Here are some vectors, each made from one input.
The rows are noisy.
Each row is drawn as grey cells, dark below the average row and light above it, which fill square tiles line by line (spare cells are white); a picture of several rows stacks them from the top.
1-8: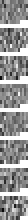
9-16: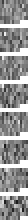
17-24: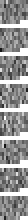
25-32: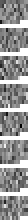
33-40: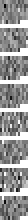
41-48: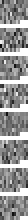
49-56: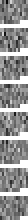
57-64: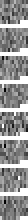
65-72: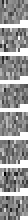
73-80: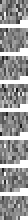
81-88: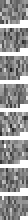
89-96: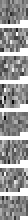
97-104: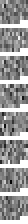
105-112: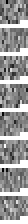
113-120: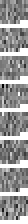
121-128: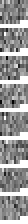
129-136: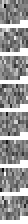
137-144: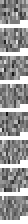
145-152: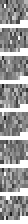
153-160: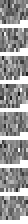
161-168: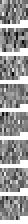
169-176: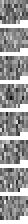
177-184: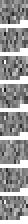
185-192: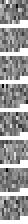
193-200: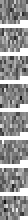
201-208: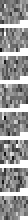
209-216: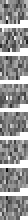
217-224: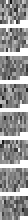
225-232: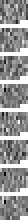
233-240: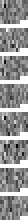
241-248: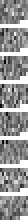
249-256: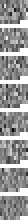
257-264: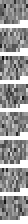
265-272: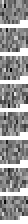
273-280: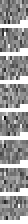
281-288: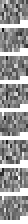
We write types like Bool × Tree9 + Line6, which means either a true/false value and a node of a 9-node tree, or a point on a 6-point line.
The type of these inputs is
Line19 × (Tree10 + Unit).
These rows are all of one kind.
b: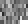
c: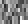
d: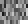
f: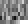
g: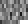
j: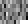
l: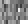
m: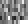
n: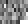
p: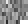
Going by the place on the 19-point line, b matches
c and p.
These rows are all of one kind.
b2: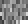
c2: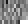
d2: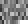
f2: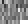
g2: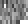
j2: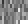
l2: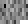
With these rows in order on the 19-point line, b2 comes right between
d2 and j2.
